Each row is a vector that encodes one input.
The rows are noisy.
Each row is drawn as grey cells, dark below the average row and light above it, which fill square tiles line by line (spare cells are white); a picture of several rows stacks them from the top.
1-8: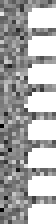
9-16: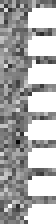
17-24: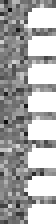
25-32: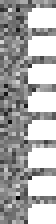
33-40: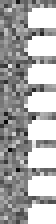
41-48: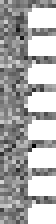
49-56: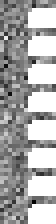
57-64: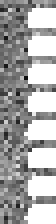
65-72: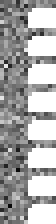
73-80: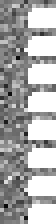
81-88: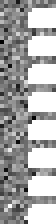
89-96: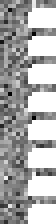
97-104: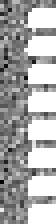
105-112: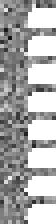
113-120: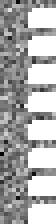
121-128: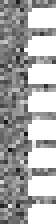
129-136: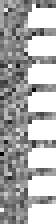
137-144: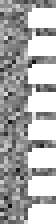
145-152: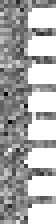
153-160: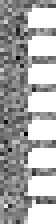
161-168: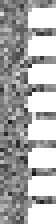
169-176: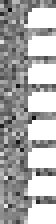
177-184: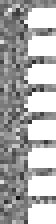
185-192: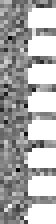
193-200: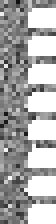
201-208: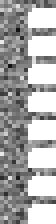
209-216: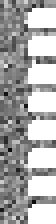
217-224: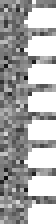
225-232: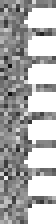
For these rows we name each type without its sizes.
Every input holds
two labels.
